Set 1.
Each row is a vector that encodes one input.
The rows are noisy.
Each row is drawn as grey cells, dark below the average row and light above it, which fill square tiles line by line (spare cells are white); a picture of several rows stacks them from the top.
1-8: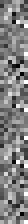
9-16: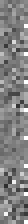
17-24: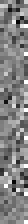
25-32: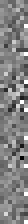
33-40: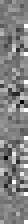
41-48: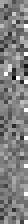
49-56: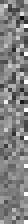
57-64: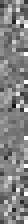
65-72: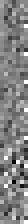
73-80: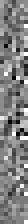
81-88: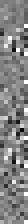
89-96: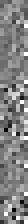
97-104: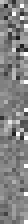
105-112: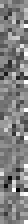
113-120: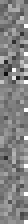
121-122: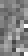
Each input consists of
either a point on a 15-point circle, or a fixed value.
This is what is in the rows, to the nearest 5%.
About 95% of them hold a point on a 15-point circle. The rest hold a fixed value.
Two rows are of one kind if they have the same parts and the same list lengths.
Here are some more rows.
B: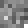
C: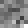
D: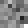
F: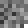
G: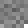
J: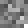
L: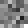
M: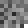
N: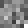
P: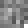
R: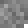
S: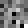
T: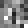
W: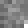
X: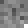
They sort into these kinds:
B, C, D, G, J, L, N, P, R, T, W, X
F, M, S

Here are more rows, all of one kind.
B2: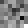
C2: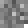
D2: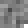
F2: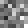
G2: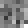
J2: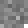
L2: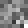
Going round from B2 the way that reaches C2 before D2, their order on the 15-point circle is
B2, J2, C2, D2, L2, F2, G2.
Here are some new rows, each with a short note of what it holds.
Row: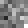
a point on a 15-point circle
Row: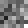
a fixed value
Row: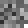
a fixed value
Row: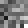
a fixed value
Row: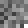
a fixed value
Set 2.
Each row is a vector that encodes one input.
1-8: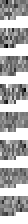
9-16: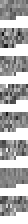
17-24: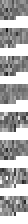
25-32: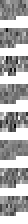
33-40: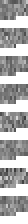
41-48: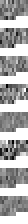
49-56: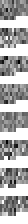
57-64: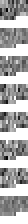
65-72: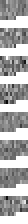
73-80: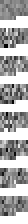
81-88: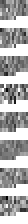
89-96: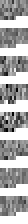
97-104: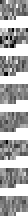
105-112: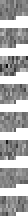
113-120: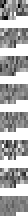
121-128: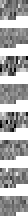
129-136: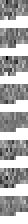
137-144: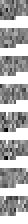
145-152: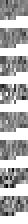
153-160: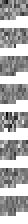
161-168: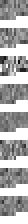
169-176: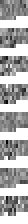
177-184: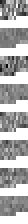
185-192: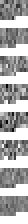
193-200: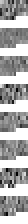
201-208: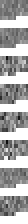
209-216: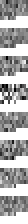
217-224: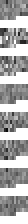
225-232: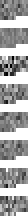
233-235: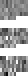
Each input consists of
either a fixed value, or three true/false values.
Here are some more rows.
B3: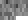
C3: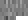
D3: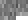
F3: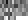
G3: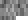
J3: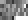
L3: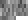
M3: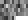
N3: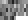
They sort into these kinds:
B3, C3, D3, F3, G3, L3, M3
J3, N3

